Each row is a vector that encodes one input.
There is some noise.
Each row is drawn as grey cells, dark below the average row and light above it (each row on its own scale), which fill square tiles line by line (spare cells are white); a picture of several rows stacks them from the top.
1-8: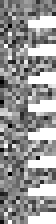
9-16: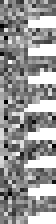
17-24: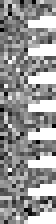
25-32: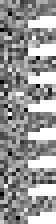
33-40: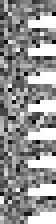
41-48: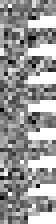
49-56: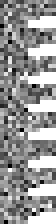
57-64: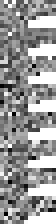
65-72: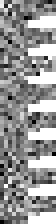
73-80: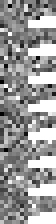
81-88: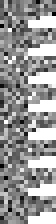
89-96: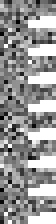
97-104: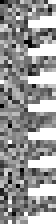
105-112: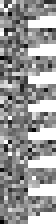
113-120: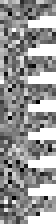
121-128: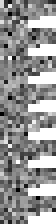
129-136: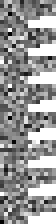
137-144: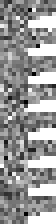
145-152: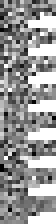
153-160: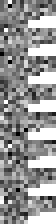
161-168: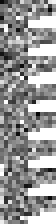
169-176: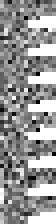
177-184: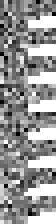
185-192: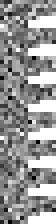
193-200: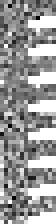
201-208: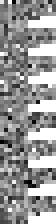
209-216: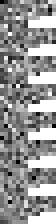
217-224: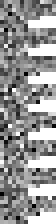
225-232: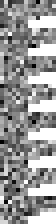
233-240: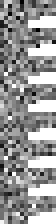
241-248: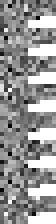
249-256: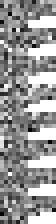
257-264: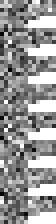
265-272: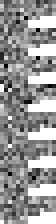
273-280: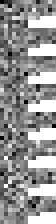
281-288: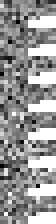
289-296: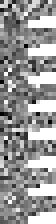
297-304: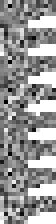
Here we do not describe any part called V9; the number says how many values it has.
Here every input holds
a value of V9, together with either a point on a 10-point circle, or a point on an 11-point circle and a true/false value.
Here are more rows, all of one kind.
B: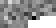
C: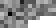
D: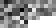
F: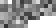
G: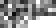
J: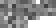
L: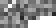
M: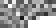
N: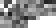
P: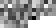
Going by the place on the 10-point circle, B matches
L, M, N and P.
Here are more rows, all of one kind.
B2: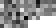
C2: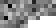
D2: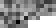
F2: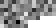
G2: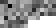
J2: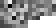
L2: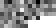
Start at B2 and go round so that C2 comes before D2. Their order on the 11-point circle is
B2, L2, C2, J2, D2, F2, G2.
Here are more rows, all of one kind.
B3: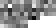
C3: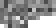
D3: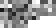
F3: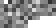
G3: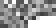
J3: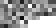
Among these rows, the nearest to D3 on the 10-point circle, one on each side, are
G3 and J3.
